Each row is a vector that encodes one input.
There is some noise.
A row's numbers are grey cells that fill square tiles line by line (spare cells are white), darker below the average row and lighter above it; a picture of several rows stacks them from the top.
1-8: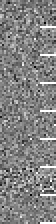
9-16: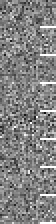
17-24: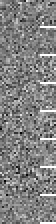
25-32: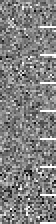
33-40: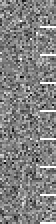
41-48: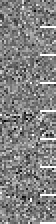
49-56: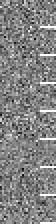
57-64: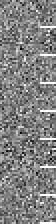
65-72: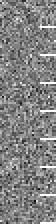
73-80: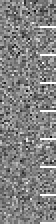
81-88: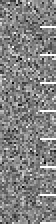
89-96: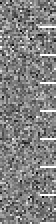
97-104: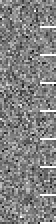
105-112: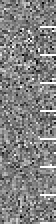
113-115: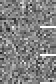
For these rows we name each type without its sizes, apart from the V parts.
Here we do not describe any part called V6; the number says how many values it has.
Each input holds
a value of V6, together with either a label, or three true/false values.
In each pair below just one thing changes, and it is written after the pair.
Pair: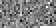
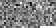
the value of V6
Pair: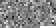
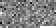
the value of V6
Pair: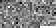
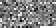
the label
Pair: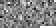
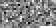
the value of V6
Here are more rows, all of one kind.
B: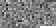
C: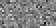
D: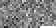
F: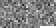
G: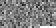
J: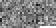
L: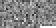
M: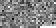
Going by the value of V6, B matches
D and L.
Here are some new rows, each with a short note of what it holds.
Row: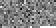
three true/false values and a value of V6
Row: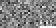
three true/false values and a value of V6
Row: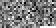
a label and a value of V6
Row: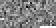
a label and a value of V6
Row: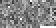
a label and a value of V6
